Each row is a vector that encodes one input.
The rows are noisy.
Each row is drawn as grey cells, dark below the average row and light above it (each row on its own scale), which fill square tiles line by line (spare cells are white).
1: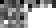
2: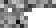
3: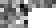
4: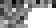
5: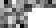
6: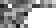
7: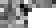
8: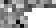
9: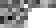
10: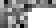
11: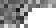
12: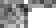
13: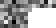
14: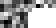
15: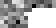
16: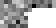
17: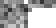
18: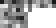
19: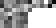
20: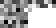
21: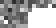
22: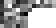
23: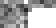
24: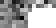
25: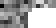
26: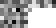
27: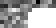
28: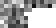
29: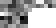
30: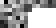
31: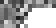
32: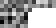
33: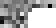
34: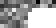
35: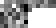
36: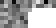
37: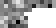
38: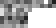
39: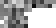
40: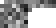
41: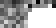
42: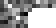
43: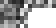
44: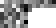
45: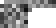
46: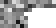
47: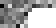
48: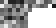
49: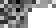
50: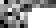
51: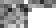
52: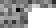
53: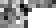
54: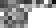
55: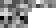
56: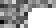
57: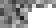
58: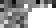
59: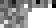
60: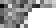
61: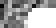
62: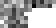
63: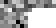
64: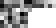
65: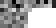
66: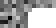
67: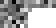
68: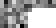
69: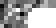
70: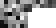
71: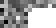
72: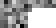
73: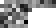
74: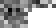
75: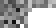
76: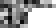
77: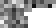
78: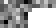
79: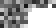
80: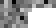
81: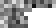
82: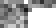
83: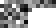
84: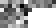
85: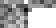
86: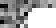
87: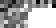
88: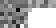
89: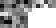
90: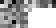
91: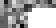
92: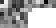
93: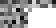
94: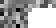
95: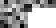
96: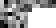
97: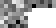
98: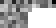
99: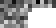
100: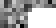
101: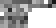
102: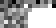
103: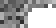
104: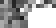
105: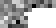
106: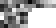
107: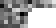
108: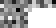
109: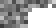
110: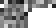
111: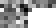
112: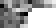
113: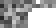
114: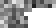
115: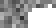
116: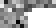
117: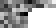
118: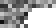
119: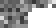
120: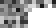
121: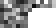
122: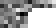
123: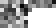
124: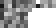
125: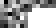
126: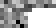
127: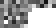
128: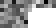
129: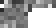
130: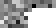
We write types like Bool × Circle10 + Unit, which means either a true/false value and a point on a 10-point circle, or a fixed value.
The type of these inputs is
(Bool × Bool × Bool + Line5) × Label6 + Line8.
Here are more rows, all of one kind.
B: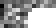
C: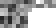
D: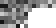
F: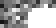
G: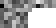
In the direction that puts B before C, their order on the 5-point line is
B, G, F, D, C.
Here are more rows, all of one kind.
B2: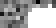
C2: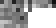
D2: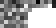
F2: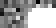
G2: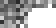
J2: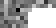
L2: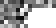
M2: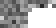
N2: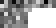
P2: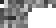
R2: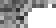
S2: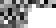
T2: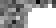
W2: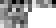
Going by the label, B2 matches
D2, F2 and T2.
